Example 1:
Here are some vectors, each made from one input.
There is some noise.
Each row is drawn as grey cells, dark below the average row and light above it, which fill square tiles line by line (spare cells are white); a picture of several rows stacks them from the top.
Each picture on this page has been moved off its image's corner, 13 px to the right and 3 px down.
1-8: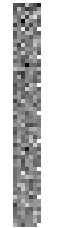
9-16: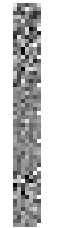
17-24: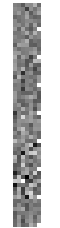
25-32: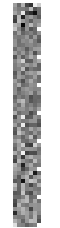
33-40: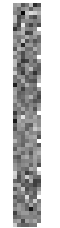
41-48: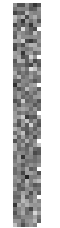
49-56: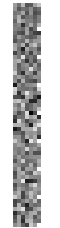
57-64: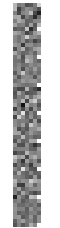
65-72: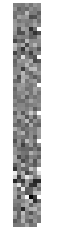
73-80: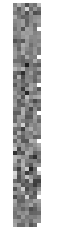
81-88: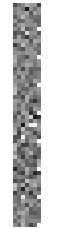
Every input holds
either a fixed value, or one of 10 labels and three true/false values.
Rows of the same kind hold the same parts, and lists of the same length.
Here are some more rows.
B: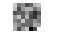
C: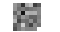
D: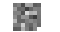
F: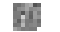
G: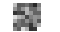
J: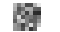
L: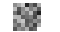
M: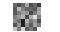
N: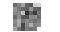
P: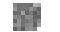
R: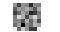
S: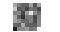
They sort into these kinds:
B, C, D, F, J, L, N, P, S
G, M, R

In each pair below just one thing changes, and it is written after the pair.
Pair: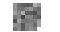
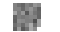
the label
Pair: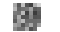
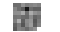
the label
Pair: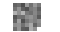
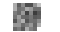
the label
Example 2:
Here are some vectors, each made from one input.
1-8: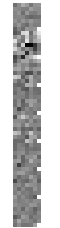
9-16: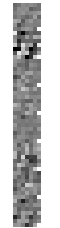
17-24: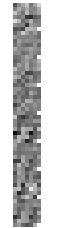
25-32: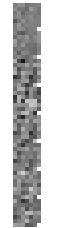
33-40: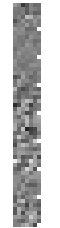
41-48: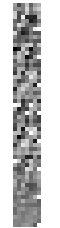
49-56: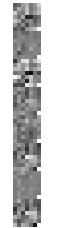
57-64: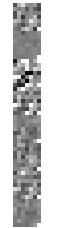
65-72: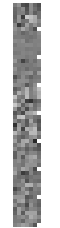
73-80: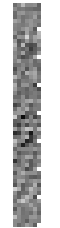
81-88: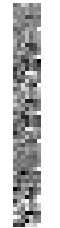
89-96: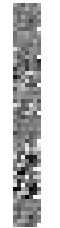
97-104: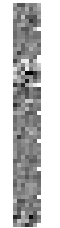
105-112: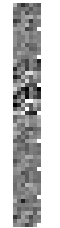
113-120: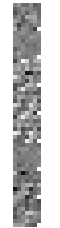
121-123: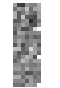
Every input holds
a point on a 4-point line, together with either a fixed value, or four true/false values.
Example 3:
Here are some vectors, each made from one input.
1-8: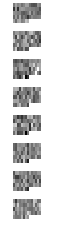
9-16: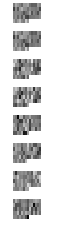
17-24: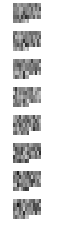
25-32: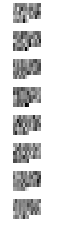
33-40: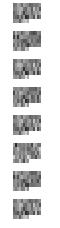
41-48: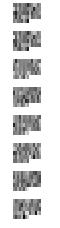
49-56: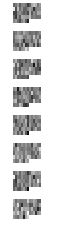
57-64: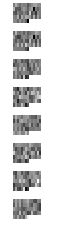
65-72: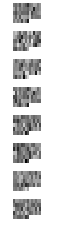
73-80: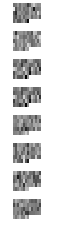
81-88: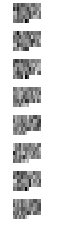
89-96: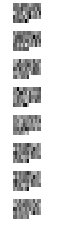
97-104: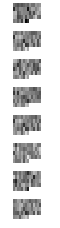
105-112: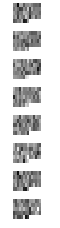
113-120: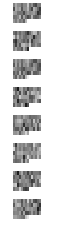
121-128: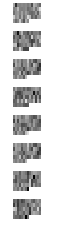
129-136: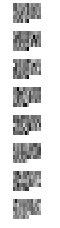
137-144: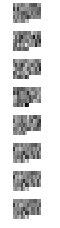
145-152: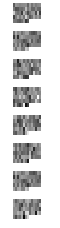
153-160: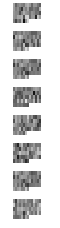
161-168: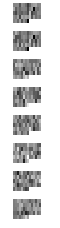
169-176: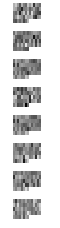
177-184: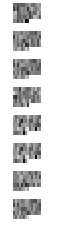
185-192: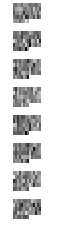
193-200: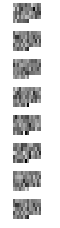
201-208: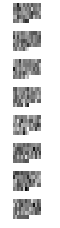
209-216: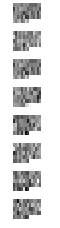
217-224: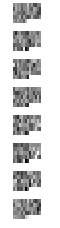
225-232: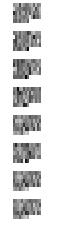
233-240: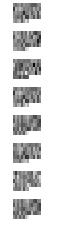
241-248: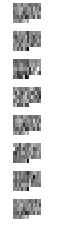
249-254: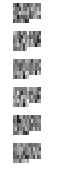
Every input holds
a point on a 12-point line, together with either a point on a 9-point circle, or a fixed value.
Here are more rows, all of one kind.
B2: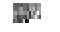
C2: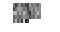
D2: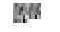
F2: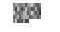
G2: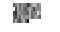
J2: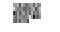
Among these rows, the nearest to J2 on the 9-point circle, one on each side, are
D2 and G2.
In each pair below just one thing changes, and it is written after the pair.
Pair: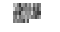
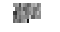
the place on the 12-point line
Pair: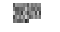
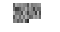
the place on the 12-point line
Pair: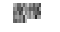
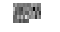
the place on the 9-point circle
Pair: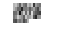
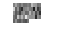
the place on the 9-point circle
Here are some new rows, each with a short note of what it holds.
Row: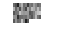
a point on a 9-point circle and a point on a 12-point line
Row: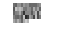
a point on a 12-point line
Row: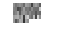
a point on a 9-point circle and a point on a 12-point line
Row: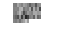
a point on a 12-point line
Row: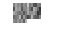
a point on a 12-point line
